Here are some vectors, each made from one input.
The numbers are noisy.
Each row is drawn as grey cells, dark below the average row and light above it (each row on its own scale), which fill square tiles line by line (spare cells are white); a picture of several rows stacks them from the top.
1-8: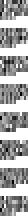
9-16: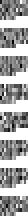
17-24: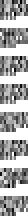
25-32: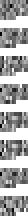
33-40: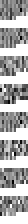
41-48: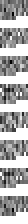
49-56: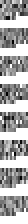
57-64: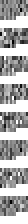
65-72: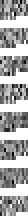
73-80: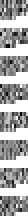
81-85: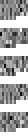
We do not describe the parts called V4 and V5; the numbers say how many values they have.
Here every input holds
either a point on a 6-point circle, or a true/false value and a value of V5, or a value of V4.
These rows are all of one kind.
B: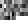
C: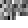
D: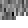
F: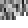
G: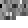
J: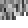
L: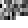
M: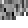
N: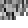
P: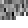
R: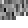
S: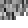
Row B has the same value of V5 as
L, M, P and R.
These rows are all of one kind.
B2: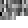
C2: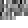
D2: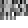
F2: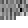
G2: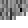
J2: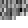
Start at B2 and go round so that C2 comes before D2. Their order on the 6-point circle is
B2, C2, D2, F2, G2, J2.
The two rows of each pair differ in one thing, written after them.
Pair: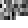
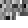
the value of V5
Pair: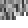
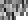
the value of V5
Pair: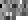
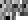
the value of V5
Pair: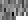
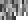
the value of V5
